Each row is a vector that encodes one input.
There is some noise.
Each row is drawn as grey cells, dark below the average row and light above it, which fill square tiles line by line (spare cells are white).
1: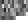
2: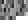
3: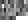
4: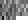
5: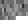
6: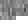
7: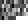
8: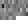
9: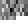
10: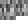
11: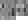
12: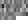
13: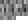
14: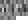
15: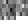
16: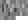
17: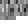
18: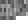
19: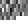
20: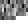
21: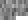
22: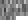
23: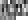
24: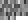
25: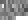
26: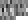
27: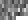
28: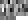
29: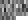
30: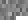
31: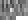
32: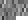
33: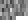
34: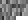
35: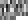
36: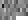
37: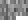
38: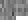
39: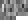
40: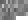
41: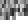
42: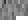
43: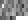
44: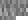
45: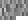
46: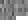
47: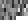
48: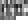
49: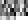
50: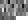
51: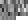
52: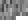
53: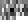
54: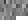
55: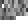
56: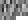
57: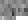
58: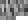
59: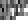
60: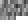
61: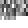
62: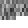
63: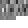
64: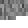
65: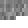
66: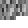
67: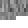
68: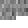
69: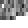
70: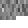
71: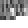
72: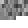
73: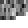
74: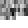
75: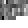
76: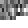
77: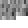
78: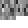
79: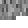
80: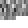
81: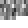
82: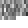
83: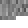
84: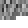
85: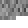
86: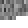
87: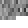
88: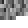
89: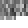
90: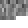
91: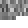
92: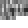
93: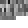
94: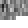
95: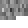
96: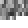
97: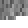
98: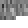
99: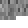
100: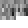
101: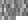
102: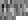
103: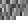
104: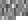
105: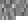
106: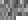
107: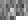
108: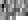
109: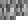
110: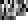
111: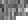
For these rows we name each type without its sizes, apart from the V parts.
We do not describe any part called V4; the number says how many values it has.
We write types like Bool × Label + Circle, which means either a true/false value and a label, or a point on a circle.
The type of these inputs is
((Bool × Bool × Bool + V4) × Line + Circle) × Label.
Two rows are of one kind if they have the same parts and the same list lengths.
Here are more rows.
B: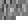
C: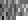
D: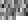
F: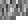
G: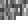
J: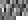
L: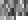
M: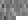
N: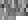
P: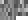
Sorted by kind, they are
B, D, F, M
C, G, J, L, P
N

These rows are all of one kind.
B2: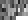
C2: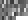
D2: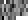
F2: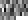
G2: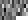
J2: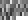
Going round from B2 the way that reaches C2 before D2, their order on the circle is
B2, C2, D2, J2, F2, G2.
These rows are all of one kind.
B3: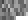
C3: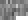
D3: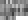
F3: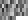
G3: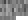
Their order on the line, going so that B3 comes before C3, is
G3, B3, C3, D3, F3.
